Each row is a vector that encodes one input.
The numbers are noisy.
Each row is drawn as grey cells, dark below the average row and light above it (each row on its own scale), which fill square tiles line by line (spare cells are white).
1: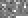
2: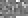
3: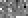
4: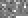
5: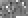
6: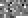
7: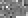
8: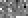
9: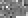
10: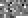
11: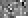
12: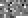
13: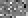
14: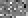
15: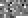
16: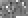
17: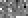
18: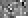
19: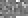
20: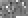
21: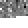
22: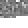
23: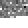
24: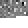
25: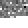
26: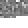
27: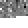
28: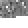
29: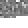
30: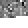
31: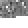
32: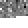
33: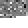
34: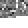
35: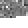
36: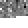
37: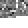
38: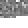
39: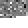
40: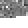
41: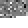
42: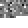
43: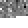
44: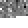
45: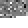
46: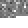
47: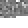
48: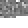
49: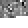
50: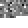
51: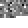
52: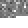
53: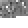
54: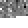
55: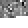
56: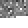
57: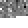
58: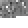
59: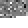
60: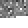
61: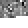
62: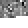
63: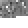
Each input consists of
a point on a 6-point line and a true/false value.
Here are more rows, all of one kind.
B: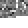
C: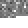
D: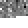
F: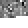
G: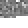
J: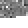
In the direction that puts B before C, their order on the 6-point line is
J, D, G, B, C, F.
